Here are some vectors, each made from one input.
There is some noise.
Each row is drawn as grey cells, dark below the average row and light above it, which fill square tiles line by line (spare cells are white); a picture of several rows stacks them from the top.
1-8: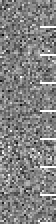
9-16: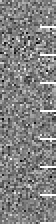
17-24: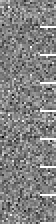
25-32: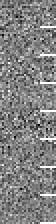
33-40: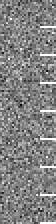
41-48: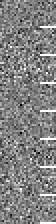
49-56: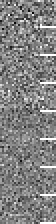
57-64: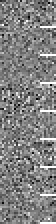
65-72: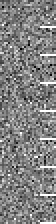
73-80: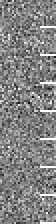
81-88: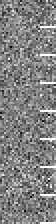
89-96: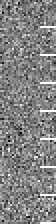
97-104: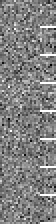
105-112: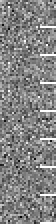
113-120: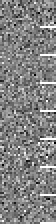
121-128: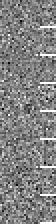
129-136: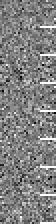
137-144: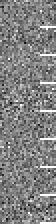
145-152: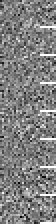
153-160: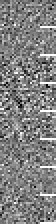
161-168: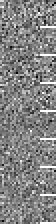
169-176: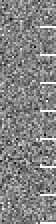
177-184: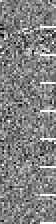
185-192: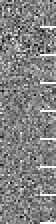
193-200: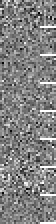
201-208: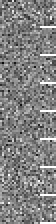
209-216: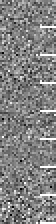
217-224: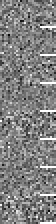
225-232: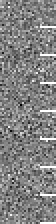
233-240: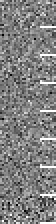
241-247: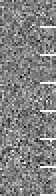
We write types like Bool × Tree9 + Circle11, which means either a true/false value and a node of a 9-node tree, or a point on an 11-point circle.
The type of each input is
Circle10 × (Tree10 + Unit) + Tree19.
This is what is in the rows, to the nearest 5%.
About 55% of them hold a point on a 10-point circle, together with either a fixed value, or a node of a 10-node tree. The rest hold a node of a 19-node tree.
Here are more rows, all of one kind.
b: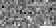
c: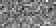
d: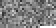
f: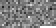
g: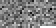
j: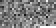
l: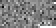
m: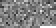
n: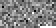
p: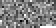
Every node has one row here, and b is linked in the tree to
g.
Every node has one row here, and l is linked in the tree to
c.
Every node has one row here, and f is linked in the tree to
m.
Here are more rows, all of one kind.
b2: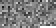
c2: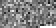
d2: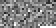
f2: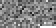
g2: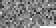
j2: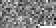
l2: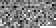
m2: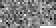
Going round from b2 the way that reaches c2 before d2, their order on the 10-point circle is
b2, f2, j2, g2, c2, m2, d2, l2.
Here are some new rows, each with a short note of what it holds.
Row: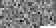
a point on a 10-point circle
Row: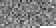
a point on a 10-point circle
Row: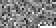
a point on a 10-point circle and a node of a 10-node tree
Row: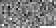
a point on a 10-point circle
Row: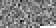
a point on a 10-point circle
